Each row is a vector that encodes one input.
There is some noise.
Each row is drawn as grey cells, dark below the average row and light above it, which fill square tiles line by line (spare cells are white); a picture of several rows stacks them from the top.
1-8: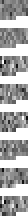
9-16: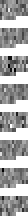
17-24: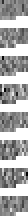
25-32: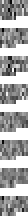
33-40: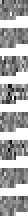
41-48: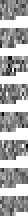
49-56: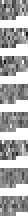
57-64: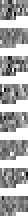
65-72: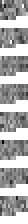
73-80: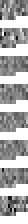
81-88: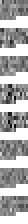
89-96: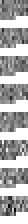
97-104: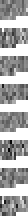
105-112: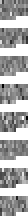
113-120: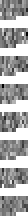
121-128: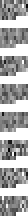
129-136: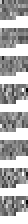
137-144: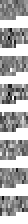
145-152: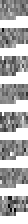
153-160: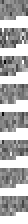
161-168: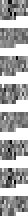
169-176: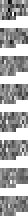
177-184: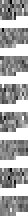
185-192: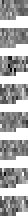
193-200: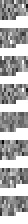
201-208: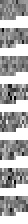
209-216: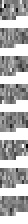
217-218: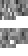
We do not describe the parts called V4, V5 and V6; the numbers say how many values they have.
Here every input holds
either a point on a 7-point line, or a node of a 7-node tree, a true/false value, a value of V5 and a value of V6, or a value of V4.
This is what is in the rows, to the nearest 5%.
About 25% of them hold a point on a 7-point line. About 65% of them hold a node of a 7-node tree, a true/false value, a value of V5 and a value of V6. The rest hold a value of V4.
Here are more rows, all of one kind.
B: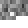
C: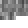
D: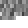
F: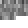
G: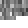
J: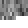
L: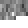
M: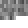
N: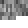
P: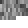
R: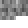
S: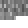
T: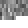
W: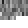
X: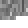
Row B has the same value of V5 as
G, M, S and T.
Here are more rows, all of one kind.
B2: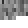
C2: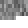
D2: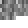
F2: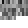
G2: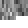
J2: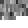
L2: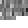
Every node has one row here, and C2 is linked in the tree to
B2, G2 and L2.
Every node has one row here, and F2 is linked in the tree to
L2.
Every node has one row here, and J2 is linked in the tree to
G2.
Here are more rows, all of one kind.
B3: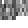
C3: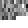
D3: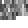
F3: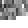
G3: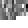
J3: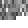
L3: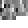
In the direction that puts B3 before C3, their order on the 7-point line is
L3, F3, D3, B3, J3, G3, C3.
